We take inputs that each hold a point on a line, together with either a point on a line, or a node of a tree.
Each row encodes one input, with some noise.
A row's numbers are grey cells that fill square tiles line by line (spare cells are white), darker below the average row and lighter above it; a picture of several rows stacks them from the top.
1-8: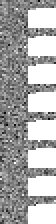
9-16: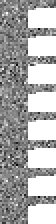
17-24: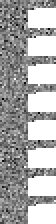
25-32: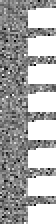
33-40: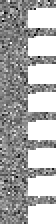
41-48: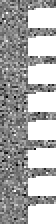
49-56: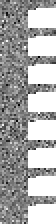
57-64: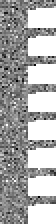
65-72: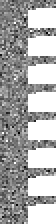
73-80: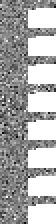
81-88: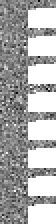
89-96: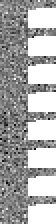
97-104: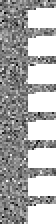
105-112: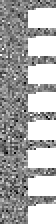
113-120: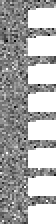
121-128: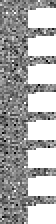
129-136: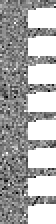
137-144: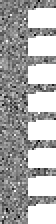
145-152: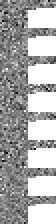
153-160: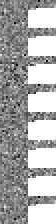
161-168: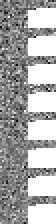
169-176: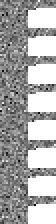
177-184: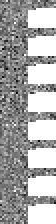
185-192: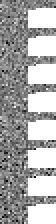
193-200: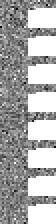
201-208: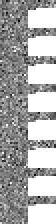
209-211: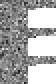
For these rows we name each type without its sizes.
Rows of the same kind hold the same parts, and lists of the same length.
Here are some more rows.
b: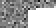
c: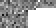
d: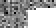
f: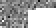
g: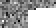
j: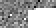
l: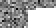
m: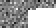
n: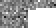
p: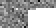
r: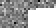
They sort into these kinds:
b, c, f, g, j, m, n, p, r
d, l

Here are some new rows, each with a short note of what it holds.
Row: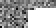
a point on each of two lines
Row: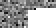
a point on each of two lines
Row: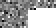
a point on each of two lines
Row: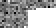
a point on each of two lines
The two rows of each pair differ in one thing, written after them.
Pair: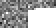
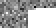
the place on the line
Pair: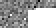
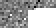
the node of the tree
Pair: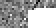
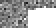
the place on the line
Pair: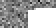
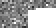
the node of the tree
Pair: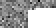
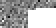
the place on the line
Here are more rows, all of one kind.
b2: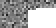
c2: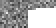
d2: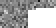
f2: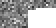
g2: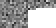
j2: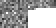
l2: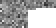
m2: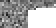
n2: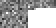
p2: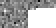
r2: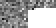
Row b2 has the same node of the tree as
g2 and m2.
